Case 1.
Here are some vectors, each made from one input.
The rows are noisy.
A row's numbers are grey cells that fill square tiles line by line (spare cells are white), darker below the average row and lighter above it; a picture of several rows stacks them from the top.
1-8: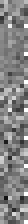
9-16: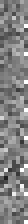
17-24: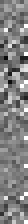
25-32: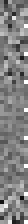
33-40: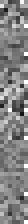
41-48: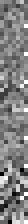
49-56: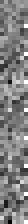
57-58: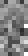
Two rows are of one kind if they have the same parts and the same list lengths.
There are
2 kinds of row.
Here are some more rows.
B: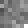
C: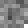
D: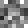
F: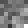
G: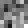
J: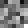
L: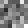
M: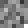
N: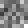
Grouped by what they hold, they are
B, F, J, M
C, D, G, L, N

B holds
a point on a 4-point line.
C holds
a point on a 4-point line and three true/false values.
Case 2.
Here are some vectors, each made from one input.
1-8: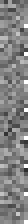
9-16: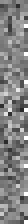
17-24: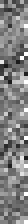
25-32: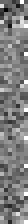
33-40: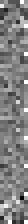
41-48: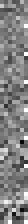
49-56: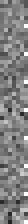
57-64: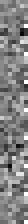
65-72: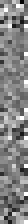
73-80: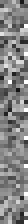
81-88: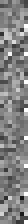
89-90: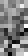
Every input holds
either a point on a 7-point line, or three true/false values.
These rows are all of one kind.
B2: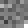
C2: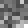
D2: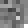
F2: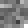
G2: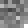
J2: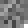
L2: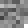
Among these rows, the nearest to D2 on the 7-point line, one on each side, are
F2 and G2.
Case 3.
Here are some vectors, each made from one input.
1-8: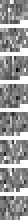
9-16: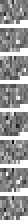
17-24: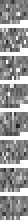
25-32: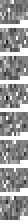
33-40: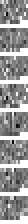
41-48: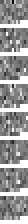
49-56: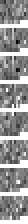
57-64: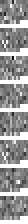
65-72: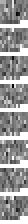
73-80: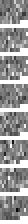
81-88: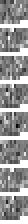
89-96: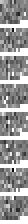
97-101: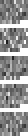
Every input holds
either a point on a 6-point circle, or one of 8 labels.
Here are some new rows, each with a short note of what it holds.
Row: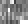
a point on a 6-point circle
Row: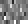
one of 8 labels
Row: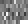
one of 8 labels
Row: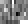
a point on a 6-point circle
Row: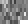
a point on a 6-point circle
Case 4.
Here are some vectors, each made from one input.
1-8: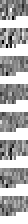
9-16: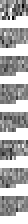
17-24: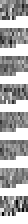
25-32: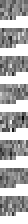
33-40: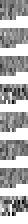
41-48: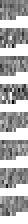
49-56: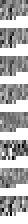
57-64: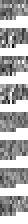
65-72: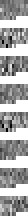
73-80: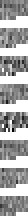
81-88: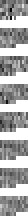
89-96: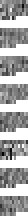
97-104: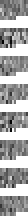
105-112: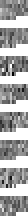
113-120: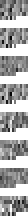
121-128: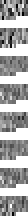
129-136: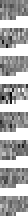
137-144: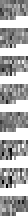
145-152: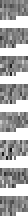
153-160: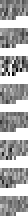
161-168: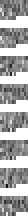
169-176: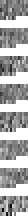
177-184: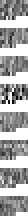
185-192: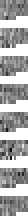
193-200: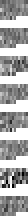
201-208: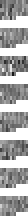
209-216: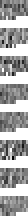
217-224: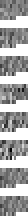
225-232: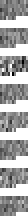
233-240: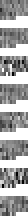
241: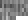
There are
3 kinds of row.
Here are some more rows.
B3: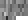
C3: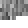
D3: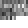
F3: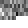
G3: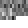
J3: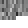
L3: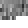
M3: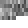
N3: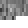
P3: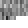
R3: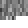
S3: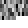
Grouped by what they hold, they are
B3, F3, G3, M3
C3, D3, J3, L3, N3, P3, R3
S3

